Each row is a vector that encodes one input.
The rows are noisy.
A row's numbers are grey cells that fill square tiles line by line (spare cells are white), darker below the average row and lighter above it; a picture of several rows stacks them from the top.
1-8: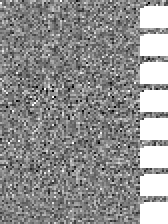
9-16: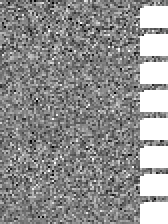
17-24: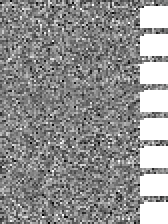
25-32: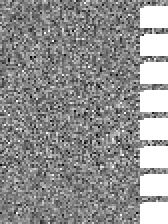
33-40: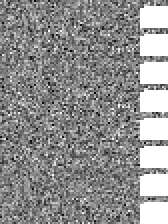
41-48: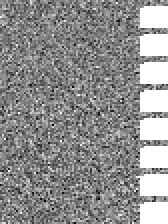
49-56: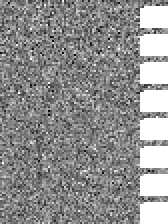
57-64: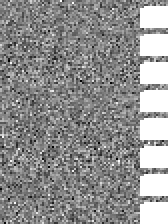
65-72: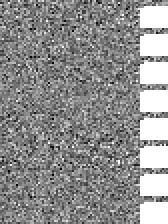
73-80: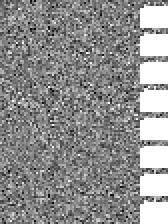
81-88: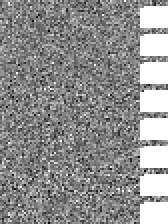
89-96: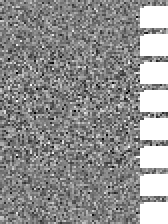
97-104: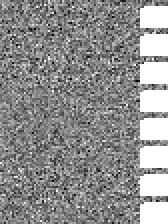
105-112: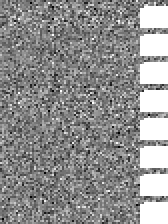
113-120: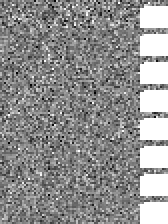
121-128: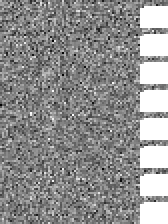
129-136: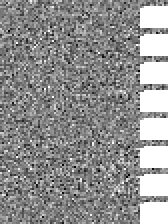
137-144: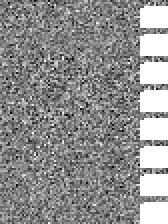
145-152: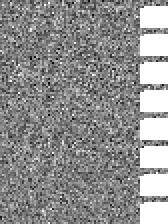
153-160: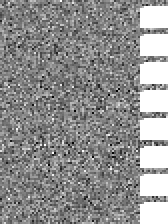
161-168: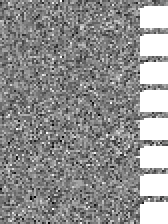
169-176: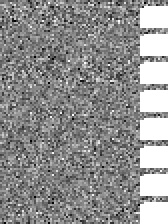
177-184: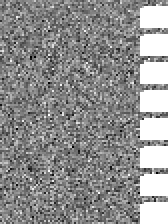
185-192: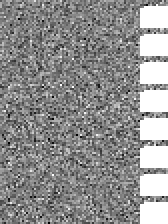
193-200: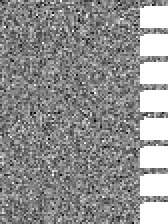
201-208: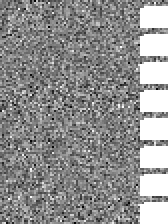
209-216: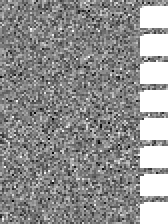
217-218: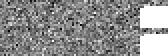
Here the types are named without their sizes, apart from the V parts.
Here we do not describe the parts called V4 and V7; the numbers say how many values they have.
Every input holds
a point on a line, together with either a point on a line, or a value of V4 and a value of V7.
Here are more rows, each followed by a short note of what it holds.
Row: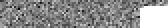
a point on a line, a value of V4 and a value of V7
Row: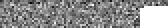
a point on each of two lines
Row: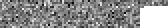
a point on each of two lines
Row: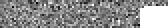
a point on each of two lines
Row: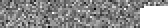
a point on each of two lines
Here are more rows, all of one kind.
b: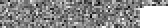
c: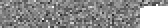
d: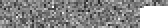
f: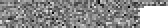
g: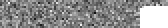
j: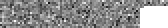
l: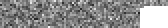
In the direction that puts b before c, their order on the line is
b, f, d, g, c, l, j.
